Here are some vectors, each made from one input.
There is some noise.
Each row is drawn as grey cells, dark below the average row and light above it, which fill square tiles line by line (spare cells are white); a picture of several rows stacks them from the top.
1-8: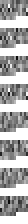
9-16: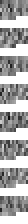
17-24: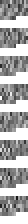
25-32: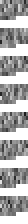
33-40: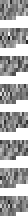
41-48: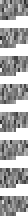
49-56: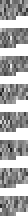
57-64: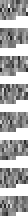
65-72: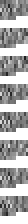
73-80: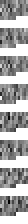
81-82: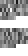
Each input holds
a true/false value, together with either one of 6 labels, or a point on a 5-point line.
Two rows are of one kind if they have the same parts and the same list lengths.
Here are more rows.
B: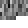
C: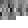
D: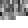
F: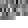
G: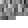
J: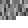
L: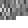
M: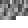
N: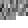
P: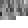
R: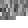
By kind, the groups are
B, F, J, M, R
C, D, G, L, N, P

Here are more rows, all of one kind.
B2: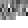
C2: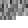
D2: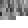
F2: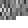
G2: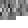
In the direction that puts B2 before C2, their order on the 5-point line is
B2, D2, C2, G2, F2.
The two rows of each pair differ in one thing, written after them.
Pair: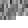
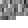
the place on the 5-point line
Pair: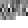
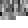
the true/false value
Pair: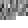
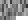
the place on the 5-point line
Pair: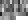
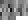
the place on the 5-point line
